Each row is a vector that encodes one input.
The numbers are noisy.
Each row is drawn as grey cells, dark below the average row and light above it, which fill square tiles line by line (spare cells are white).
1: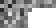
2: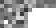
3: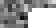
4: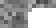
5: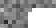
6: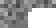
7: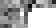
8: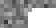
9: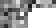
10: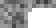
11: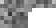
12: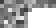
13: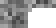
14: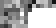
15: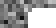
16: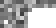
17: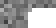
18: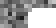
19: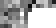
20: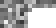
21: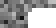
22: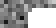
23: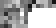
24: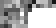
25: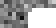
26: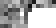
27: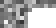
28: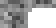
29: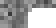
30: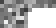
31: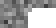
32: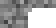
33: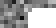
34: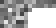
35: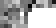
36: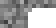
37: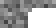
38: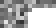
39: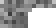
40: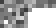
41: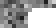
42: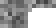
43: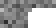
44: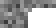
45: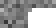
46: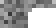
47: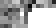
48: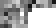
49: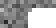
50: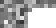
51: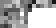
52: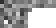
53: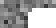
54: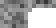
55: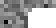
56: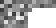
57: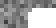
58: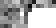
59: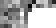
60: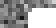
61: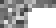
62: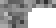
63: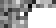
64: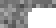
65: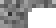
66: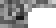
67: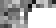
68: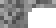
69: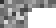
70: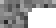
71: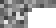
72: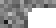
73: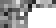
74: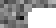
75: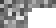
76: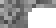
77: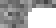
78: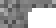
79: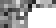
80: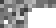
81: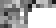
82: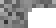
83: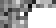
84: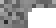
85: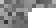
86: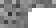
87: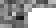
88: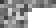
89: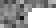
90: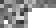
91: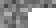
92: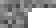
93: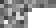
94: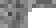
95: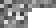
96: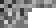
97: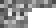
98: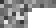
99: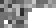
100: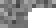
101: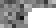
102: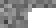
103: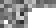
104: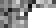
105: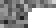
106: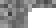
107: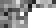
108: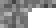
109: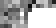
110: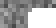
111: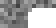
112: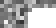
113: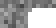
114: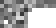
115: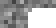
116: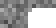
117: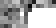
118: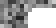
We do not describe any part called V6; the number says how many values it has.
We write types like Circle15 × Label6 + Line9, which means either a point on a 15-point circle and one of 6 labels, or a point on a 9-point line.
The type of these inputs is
Bool × List2(Line4) × V6.
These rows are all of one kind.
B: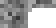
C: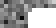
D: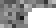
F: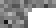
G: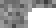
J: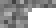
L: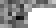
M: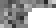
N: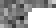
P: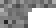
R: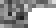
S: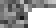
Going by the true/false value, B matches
F, G, J and P.
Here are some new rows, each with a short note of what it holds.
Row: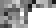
a true/false value and a value of V6, together with the empty list
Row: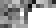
a true/false value and a value of V6, together with the empty list
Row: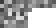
a true/false value and a value of V6, together with a list of one item
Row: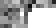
a true/false value and a value of V6, together with the empty list
